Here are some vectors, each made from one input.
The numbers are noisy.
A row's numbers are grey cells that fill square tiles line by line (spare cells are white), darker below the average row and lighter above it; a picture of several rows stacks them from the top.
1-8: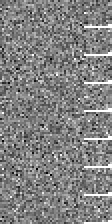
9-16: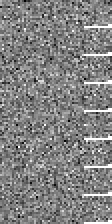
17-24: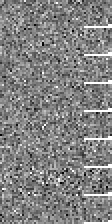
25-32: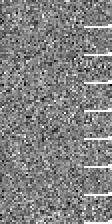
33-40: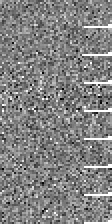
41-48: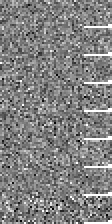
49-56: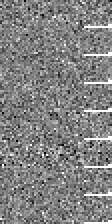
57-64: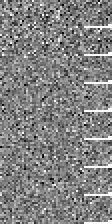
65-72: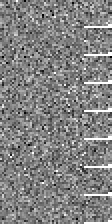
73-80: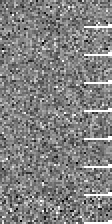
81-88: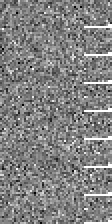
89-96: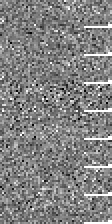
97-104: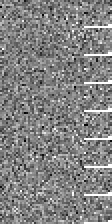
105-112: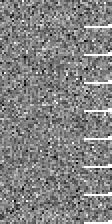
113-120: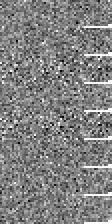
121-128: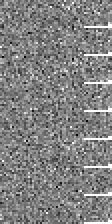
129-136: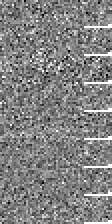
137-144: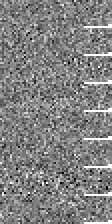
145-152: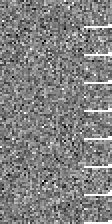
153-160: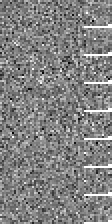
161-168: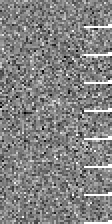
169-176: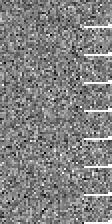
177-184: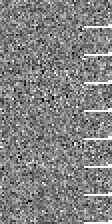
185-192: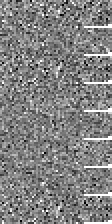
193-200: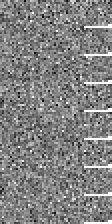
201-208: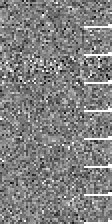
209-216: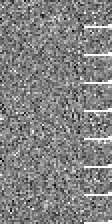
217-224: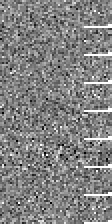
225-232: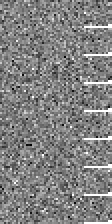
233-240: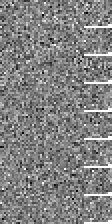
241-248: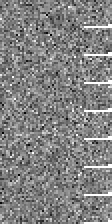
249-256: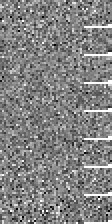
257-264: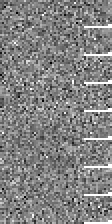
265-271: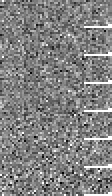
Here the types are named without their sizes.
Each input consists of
a label, together with a list of items, each either a point on a circle, or a point on a line.
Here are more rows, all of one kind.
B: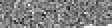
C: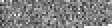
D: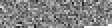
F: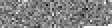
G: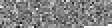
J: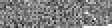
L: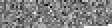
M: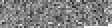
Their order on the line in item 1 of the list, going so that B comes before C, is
J, B, L, F, G, D, C, M.
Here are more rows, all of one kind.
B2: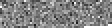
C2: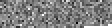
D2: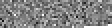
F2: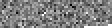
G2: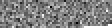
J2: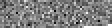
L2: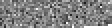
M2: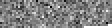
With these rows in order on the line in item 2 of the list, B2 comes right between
G2 and M2.
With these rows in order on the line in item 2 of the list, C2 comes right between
F2 and G2.
